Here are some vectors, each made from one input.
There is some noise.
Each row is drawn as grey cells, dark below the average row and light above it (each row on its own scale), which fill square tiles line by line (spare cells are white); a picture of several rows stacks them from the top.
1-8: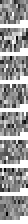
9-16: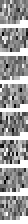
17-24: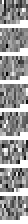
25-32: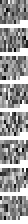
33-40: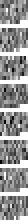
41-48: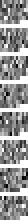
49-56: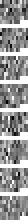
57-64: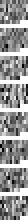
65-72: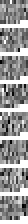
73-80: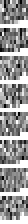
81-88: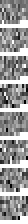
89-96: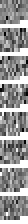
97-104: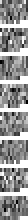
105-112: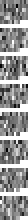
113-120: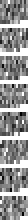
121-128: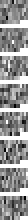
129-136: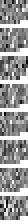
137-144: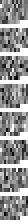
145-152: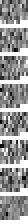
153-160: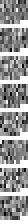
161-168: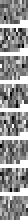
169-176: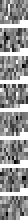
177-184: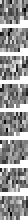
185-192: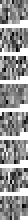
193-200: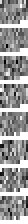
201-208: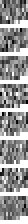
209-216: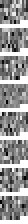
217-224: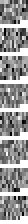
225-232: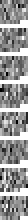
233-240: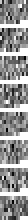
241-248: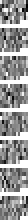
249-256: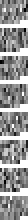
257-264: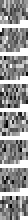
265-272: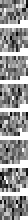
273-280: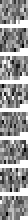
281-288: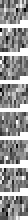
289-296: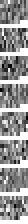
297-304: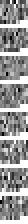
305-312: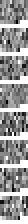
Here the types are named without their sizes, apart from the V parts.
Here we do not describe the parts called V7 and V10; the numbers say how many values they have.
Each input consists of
a point on a circle, a value of V7 and a value of V10, together with either a point on a circle, or a fixed value.
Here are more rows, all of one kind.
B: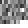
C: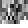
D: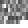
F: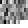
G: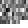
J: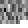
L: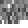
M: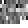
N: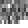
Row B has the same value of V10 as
C, L and N.
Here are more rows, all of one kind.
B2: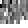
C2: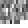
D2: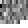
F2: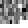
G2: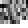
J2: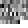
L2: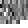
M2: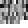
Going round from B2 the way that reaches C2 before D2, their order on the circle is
B2, C2, M2, G2, J2, L2, F2, D2.
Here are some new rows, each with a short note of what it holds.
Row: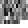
a point on each of two circles, a value of V7 and a value of V10
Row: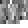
a point on each of two circles, a value of V7 and a value of V10
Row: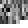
a point on each of two circles, a value of V7 and a value of V10
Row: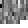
a point on a circle, a value of V7 and a value of V10
